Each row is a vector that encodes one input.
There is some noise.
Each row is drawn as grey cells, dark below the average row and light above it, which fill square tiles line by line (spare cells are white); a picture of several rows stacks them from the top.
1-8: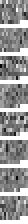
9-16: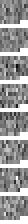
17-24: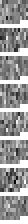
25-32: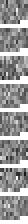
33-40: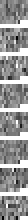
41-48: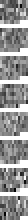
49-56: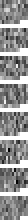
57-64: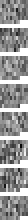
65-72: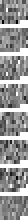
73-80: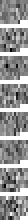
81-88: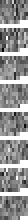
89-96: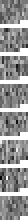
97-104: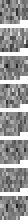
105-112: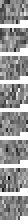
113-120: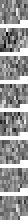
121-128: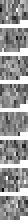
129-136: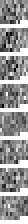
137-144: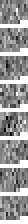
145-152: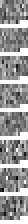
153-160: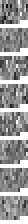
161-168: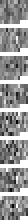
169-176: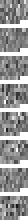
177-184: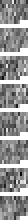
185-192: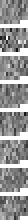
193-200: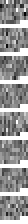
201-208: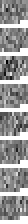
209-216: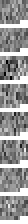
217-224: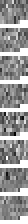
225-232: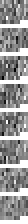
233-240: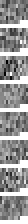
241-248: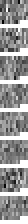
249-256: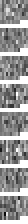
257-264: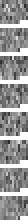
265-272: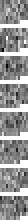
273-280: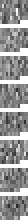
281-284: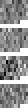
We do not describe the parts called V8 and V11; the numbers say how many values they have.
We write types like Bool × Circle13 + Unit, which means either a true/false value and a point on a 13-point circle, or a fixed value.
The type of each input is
Label4 × (Line5 × (Line5 + V8) + V11).
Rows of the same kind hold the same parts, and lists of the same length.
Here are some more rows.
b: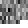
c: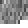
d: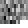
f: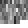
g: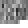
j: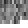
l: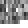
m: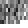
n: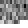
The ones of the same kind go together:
b, d, l, m
c, f, n
g, j

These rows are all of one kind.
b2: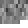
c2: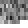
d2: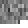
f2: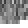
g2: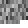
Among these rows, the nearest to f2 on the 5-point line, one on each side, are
b2 and c2.
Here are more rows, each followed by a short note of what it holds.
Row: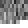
one of 4 labels, a point on a 5-point line and a value of V8
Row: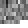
one of 4 labels, a point on a 5-point line and a value of V8
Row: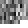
one of 4 labels and a value of V11
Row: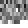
one of 4 labels and a point on each of two 5-point lines
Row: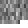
one of 4 labels and a point on each of two 5-point lines
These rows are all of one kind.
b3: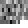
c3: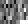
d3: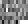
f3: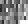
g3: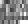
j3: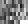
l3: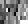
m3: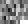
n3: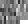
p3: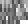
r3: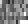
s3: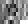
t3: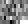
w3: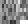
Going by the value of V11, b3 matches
m3, t3 and w3.
